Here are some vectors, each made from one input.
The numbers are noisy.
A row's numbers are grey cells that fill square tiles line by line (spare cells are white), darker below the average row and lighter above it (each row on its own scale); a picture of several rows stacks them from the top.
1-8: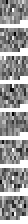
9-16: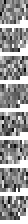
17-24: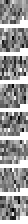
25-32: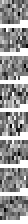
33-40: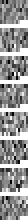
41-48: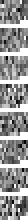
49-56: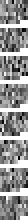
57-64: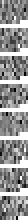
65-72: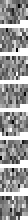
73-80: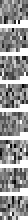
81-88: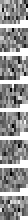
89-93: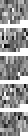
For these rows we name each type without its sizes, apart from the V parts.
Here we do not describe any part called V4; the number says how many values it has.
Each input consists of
a list of items, each a point on a circle and a value of V4.
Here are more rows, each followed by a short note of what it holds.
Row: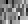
a list of one item
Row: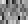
a list of two items
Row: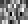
the empty list
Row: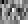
a list of one item
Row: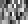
the empty list
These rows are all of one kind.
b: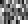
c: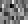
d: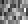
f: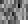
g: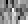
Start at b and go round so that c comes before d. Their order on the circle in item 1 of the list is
b, c, f, d, g.
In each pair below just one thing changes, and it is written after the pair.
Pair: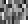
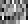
the place on the circle in item 1 of the list
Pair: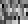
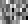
the value of V4 in item 2 of the list
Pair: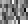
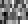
the place on the circle in item 2 of the list
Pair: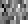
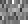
the place on the circle in item 2 of the list
